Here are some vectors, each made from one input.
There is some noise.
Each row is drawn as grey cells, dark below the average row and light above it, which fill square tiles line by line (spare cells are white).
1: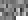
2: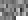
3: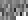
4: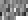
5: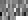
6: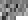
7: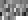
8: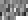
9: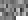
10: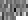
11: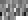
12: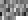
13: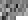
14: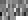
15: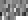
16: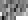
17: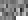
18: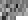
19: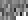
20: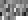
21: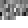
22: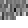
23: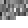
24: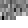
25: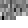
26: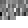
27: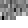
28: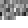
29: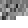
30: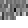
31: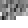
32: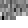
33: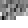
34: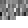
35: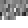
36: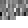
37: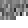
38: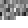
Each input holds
either a point on each of two 3-point lines, or a point on a 6-point line.
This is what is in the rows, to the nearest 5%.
About 45% of them hold a point on each of two 3-point lines. The rest hold a point on a 6-point line.
